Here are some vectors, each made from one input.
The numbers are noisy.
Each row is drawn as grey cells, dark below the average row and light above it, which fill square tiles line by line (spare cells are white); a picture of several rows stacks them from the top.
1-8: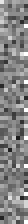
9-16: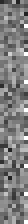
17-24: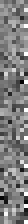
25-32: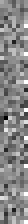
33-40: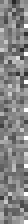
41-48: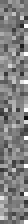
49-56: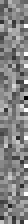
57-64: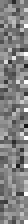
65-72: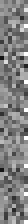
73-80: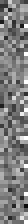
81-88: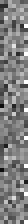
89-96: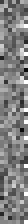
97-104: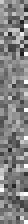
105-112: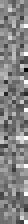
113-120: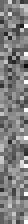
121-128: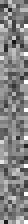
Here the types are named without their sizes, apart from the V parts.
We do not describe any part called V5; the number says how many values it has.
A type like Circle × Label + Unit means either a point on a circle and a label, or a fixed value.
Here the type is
Bool × Bool × Bool × Bool + Label × (Line + V5).
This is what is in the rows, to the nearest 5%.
About 45% of them hold a label, together with either a point on a line, or a value of V5. The rest hold four true/false values.
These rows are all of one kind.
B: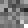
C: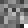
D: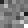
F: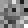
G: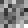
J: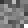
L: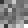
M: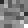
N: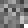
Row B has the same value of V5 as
G and M.
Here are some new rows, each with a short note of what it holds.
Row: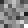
a label and a value of V5
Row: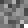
a label and a value of V5
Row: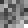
a label and a value of V5
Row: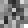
four true/false values
